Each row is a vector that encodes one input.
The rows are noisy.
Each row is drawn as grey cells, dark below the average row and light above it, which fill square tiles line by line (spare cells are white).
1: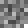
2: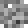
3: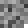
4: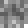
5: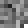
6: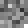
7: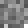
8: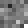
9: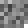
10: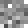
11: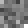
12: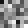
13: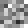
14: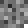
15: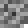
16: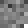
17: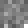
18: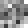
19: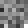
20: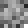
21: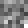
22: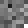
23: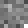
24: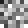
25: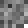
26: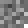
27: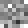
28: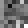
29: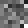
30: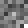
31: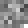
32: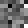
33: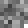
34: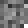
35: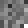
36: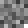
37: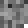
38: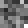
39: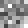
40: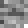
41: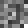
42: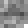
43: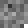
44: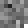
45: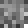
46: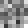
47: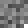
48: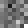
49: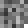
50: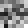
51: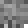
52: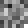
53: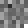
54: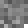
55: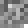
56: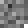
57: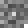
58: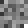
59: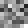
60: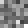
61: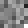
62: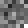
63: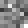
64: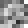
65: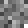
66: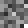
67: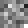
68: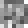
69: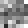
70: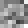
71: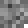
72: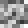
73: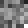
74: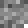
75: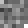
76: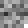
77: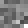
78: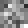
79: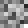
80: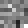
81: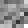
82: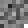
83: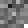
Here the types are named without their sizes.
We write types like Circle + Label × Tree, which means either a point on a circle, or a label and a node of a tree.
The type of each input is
Bool × Circle.
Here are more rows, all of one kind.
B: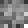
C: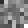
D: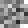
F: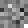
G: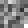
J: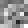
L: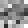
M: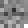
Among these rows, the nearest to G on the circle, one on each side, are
B and C.
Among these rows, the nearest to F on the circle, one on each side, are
B and J.
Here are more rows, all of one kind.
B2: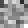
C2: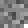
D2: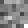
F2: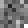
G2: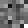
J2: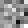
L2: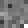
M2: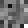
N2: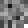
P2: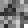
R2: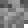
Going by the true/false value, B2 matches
D2, L2, M2 and R2.
